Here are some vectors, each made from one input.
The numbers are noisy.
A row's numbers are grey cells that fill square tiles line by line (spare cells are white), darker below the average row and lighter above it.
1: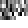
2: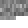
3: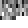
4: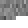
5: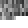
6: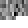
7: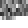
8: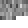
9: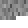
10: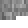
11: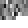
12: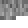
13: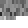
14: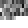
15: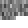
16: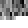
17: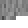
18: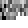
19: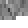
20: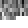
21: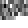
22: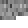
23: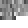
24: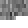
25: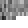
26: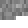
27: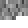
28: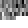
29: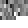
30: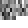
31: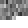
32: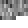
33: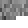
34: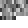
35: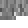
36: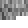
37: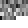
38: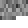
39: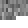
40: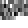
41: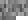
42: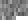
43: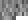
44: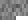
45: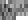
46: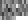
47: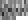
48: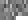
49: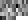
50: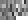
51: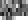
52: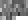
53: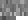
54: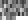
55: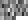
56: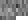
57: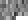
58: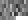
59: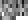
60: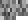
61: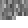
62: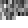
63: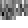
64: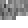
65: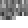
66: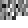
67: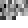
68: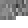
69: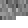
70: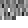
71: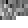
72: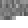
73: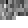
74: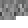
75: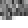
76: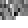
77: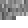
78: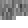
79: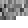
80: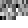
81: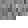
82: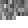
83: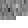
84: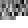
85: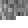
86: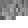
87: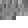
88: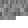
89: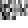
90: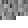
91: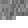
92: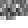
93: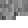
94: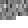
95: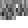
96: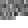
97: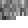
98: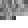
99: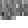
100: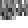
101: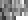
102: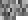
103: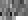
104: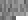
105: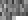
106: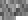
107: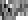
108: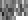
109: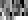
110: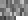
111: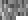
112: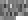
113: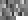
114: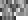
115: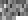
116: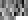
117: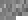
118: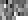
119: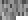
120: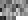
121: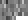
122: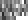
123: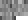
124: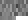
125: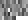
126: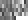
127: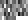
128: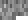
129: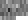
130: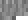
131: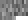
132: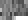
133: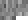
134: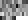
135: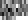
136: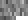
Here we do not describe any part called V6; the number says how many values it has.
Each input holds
a list of up to two items, each a true/false value and a value of V6.
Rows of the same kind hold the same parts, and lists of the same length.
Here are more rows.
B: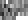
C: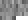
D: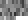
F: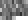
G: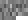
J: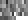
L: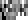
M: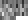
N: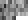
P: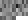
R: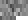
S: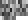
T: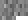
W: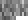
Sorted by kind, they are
B, C, D, M, N
F, G, J, L, P, R, T, W
S

